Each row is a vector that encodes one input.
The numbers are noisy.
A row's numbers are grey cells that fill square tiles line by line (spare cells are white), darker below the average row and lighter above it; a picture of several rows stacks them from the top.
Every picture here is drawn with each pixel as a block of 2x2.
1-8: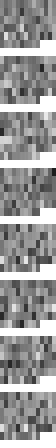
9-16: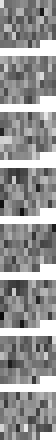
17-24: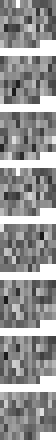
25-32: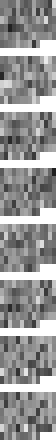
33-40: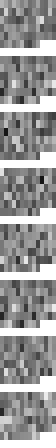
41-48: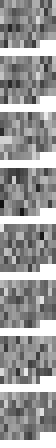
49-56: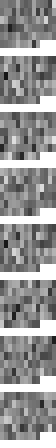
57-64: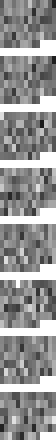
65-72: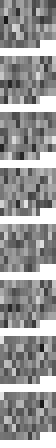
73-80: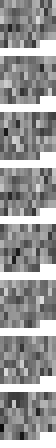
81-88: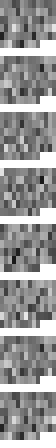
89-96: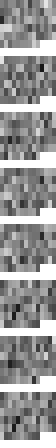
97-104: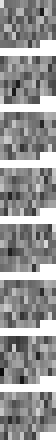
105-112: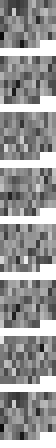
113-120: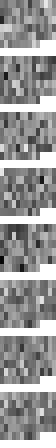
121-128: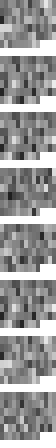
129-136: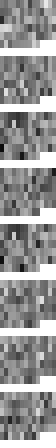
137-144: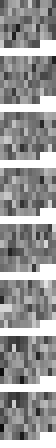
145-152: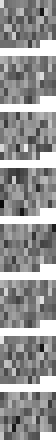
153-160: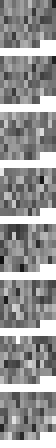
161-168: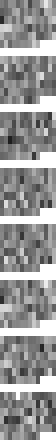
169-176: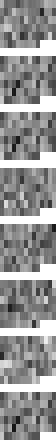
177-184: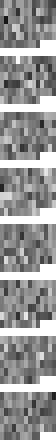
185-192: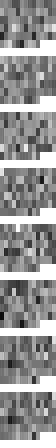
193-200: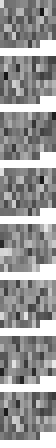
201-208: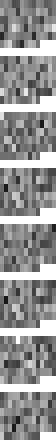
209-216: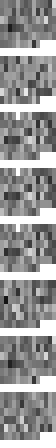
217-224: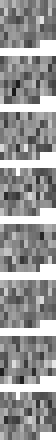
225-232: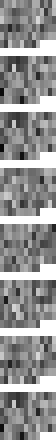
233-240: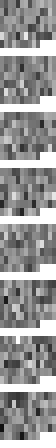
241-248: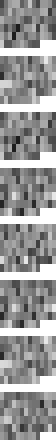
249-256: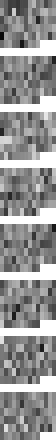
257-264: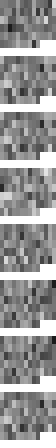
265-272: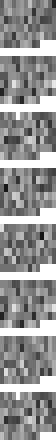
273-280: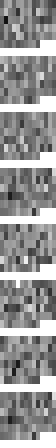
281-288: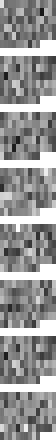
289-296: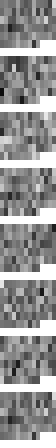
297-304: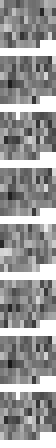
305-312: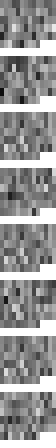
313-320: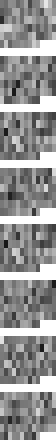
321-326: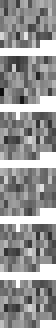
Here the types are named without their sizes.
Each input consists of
a point on a circle.
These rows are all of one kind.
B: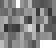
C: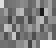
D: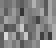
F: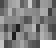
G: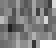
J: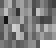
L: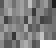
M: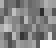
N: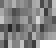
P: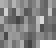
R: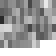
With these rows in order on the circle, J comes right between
D and L.
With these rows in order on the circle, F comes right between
B and L.
